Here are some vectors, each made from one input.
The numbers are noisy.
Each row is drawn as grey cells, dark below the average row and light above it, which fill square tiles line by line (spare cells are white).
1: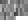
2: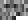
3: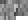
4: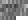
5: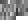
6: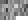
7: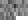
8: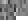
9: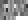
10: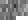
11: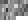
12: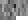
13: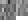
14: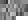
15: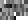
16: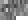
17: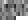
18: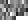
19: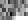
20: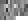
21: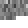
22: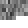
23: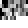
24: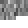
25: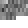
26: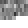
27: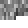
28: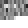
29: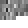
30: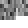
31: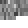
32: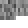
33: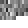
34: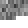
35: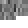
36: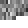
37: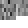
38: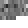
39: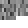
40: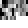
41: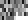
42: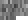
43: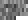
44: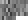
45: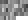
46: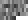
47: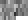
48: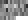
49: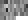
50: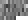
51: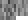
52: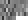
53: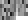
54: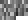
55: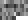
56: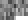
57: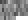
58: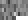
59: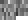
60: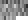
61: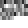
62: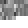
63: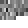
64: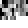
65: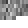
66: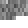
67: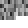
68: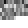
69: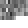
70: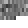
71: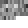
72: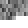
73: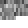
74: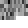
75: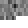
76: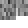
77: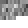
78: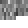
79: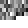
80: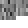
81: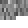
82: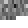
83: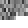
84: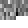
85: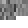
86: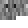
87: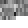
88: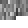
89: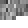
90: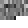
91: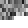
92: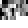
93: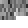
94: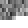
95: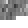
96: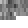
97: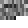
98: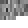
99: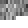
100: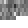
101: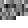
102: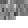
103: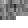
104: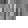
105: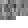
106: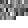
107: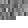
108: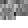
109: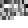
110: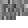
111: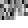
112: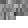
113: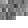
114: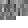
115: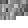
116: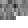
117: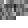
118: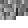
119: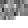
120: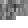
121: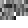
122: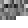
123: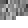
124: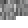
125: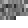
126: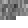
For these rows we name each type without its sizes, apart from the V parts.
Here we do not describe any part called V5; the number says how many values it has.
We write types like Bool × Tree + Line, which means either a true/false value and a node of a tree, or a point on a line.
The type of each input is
List(Bool × V5).
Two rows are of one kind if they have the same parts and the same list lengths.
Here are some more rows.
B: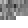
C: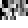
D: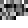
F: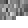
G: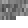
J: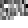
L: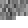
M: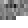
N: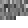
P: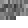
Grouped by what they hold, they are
B, D, G, L, M, N, P
C
F, J

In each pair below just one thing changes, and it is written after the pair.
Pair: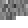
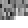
the true/false value in item 1 of the list
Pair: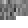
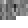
the true/false value in item 2 of the list
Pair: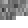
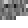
the value of V5 in item 2 of the list
